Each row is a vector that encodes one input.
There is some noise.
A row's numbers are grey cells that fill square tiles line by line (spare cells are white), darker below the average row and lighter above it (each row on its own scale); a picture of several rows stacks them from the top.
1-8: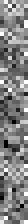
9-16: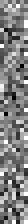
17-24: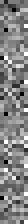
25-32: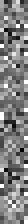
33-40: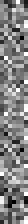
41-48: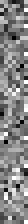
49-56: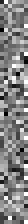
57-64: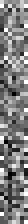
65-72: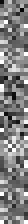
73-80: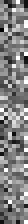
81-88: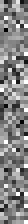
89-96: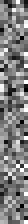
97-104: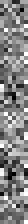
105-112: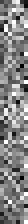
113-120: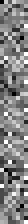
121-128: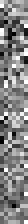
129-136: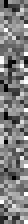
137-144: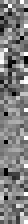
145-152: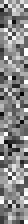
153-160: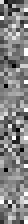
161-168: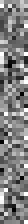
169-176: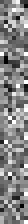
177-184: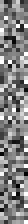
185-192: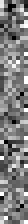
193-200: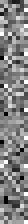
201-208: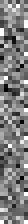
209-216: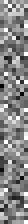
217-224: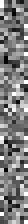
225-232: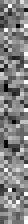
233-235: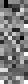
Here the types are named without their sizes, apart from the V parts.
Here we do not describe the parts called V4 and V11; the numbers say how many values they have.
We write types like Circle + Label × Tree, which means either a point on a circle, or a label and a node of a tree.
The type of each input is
Bool × V4 + Circle + V11.
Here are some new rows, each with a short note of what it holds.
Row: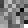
a point on a circle
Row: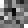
a true/false value and a value of V4
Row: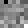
a true/false value and a value of V4
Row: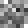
a value of V11
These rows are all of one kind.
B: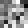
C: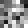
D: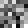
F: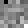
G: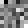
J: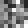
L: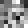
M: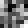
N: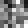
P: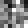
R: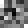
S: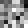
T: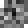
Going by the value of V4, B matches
C, D, L and S.
